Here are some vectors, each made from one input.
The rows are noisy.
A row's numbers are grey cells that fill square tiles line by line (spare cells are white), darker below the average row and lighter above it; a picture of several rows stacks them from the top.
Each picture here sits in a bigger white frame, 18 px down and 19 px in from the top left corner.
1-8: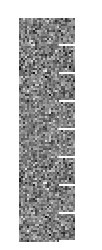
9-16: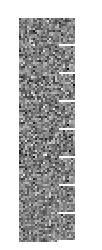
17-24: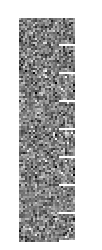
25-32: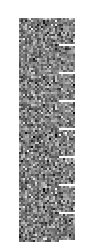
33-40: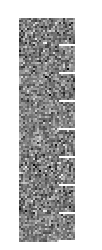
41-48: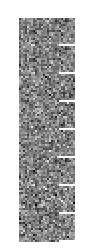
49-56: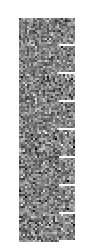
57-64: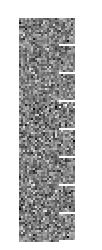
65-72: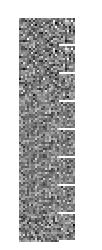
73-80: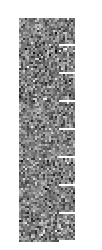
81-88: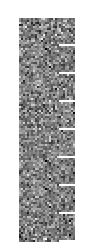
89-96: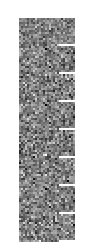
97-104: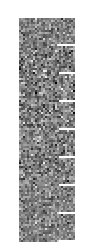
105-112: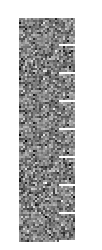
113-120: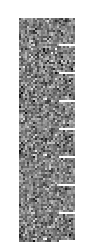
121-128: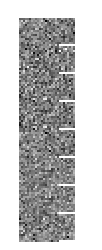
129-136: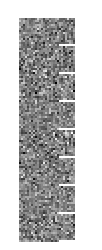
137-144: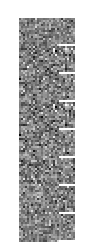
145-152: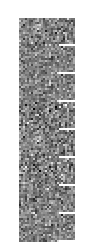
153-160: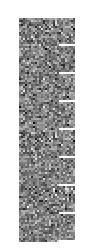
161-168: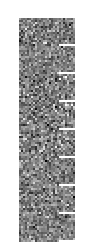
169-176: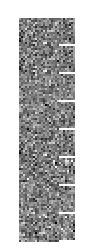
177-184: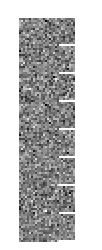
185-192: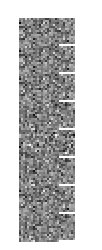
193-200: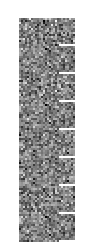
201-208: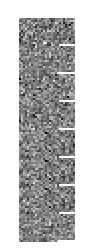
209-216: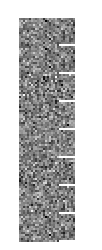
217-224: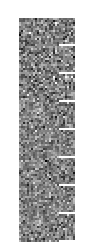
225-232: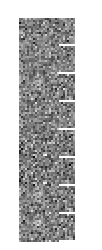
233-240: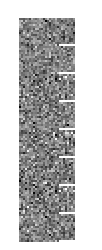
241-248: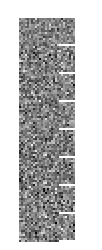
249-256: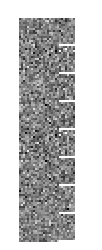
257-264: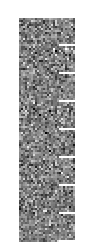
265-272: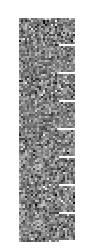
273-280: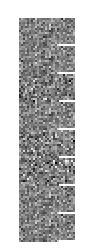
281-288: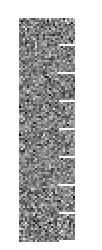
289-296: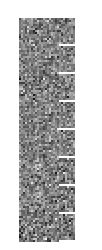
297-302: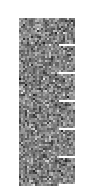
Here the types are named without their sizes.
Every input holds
a point on a circle.
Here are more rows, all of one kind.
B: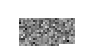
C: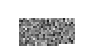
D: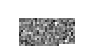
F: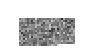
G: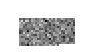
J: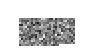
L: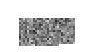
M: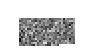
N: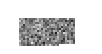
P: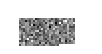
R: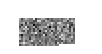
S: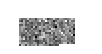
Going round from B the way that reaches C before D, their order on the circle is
B, P, R, J, S, C, M, D, G, N, F, L.
